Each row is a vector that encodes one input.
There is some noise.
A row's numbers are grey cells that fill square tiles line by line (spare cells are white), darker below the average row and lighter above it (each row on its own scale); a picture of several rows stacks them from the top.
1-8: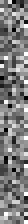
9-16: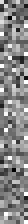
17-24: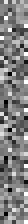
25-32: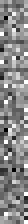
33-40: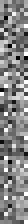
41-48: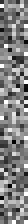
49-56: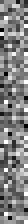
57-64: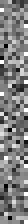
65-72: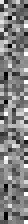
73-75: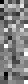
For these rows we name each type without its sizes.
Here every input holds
either a fixed value, or a label and a true/false value.
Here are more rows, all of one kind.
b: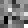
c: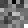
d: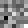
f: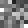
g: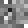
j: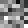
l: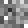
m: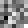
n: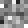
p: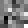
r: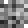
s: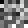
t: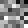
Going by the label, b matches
p and s.
